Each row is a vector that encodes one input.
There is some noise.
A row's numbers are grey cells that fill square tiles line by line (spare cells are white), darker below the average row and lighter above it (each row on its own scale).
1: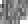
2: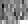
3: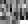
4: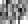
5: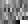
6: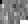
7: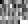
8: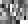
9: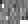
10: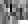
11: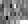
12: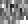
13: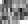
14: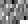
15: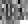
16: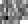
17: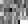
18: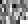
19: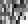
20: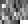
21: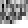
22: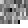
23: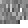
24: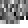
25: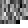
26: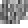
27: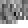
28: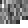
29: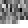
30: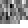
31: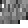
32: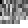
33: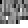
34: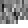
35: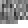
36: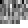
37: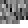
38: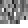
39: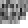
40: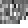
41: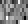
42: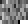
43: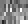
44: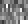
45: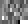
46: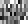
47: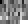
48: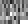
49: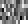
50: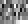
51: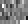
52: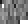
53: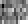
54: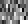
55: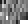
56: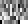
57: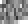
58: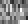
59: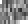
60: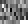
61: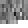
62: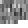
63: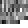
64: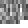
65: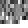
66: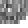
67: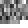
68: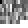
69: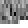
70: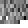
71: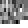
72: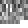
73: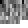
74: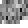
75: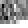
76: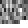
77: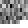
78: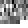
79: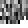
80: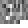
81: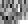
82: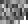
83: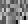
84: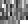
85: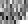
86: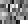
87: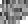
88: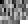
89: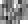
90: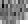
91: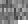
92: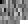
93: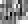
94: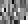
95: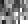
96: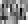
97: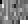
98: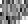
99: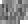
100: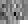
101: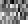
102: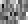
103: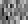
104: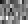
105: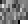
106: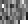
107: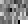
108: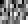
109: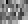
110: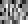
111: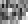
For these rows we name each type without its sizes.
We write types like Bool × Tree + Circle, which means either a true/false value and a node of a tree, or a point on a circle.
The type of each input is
Bool × Label × Tree + Unit.
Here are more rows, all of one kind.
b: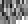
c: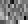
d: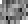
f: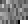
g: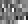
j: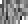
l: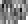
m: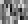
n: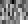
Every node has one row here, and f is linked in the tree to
g.
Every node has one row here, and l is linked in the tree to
c.
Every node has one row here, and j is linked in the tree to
c and d.
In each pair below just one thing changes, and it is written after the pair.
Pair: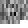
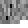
the label
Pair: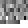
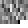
the label
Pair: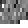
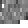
the node of the tree
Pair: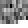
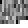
the true/false value
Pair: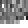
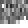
the label
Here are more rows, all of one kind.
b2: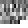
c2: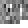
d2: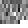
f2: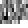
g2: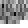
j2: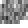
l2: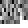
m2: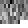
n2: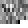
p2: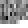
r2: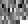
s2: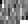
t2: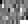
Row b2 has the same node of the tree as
d2, f2 and m2.
